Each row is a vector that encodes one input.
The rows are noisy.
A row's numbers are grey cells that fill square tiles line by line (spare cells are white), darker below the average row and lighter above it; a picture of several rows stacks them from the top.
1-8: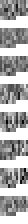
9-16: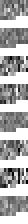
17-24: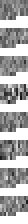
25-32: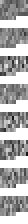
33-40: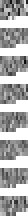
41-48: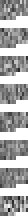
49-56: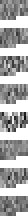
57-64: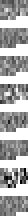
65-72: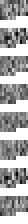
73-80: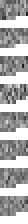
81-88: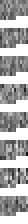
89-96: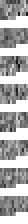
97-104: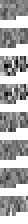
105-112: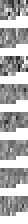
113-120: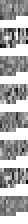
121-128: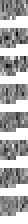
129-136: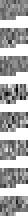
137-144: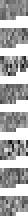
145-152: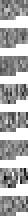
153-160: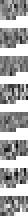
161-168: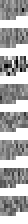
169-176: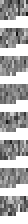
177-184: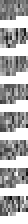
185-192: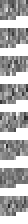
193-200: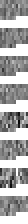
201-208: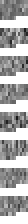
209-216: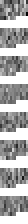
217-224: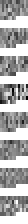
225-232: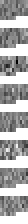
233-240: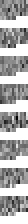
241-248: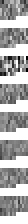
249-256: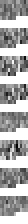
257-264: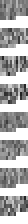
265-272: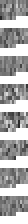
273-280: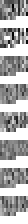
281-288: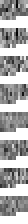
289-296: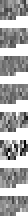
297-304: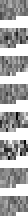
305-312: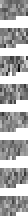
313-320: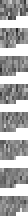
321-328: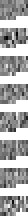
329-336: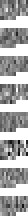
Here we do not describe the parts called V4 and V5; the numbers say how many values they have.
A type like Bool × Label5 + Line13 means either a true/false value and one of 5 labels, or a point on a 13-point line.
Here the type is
(Bool × Bool × Bool + V4) × V5 + List2(Line7).
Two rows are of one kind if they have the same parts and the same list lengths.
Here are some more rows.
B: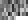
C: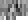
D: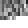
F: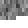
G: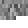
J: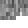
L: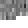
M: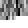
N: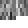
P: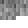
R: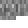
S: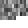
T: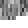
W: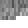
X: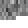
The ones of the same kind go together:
B, X
C, G, J, L, P, W
D, M, T
F, S
N, R

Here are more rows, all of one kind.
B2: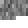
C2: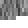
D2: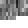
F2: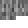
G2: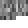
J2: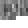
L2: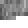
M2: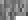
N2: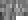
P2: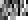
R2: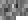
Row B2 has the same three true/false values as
G2, J2 and R2.
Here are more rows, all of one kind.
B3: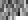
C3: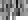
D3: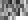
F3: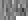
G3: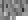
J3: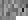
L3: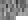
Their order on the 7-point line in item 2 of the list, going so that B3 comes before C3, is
B3, C3, L3, J3, G3, F3, D3.
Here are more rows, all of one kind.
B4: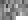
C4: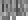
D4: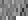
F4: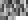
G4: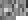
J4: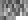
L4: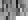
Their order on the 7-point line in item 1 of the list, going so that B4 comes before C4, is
B4, J4, L4, C4, F4, G4, D4.
